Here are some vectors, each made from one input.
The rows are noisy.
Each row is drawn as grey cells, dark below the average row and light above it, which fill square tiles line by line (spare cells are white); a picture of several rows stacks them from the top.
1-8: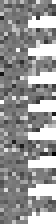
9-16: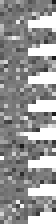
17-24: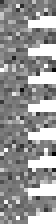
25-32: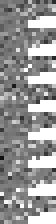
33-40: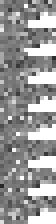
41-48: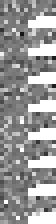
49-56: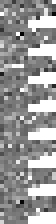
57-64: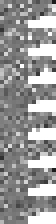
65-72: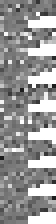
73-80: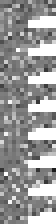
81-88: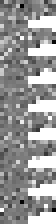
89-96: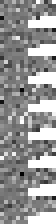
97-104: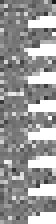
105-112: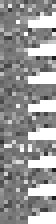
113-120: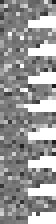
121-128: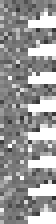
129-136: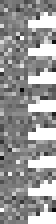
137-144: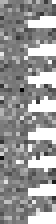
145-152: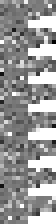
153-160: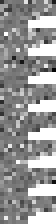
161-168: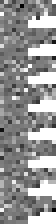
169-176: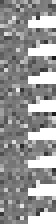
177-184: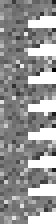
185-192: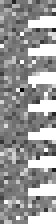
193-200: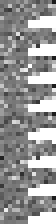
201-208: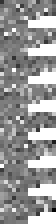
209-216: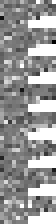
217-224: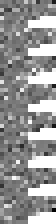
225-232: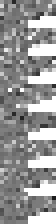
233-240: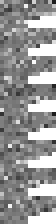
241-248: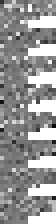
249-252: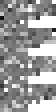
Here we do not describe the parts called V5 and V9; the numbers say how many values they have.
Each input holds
a point on a 6-point line and a value of V9, together with either three true/false values, or a value of V5.
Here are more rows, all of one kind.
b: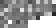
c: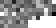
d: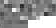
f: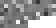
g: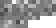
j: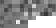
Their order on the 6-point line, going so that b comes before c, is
j, f, g, d, b, c.
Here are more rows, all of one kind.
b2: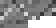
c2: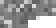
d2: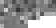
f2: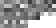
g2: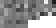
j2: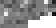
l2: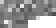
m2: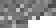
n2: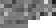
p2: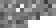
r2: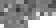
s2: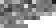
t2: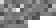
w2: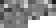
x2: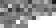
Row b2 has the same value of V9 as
c2, j2, l2 and t2.
